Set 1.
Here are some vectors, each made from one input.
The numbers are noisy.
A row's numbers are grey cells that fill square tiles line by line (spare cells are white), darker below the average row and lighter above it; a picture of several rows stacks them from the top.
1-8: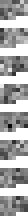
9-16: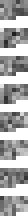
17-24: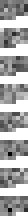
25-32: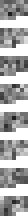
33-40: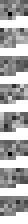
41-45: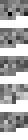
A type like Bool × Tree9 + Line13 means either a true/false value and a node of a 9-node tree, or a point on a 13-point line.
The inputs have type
Label6.
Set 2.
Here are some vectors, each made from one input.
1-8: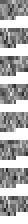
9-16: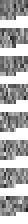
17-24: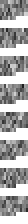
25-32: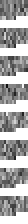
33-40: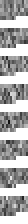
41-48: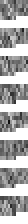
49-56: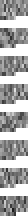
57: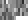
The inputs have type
Bool × Bool × Bool × Bool.
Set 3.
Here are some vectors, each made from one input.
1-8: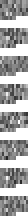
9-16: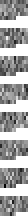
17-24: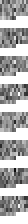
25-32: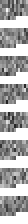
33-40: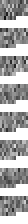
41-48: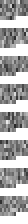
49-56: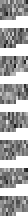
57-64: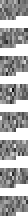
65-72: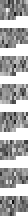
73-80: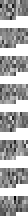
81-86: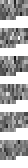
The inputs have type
Tree15.
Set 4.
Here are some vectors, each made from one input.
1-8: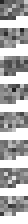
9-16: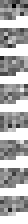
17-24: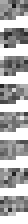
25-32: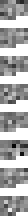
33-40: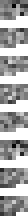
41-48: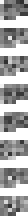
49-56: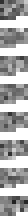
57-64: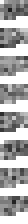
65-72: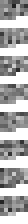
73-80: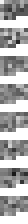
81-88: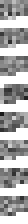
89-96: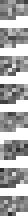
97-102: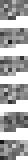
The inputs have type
Label8.
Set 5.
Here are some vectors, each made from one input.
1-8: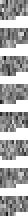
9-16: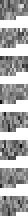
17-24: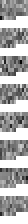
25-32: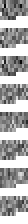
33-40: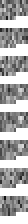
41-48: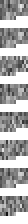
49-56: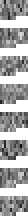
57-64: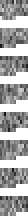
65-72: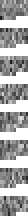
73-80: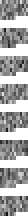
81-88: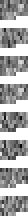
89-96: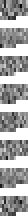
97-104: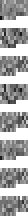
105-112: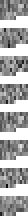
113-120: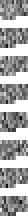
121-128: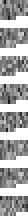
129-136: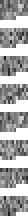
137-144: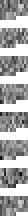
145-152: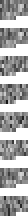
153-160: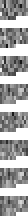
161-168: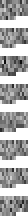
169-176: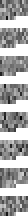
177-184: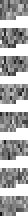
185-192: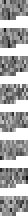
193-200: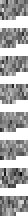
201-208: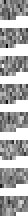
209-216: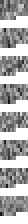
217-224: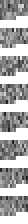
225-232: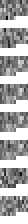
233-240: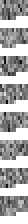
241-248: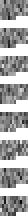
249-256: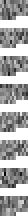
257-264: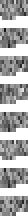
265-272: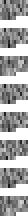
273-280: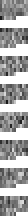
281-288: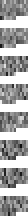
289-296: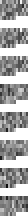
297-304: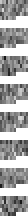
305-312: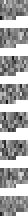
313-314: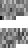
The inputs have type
Circle11.
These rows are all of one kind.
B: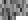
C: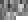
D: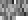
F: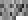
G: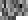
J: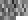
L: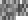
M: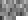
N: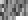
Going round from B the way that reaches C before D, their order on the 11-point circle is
B, G, J, M, C, D, N, F, L.
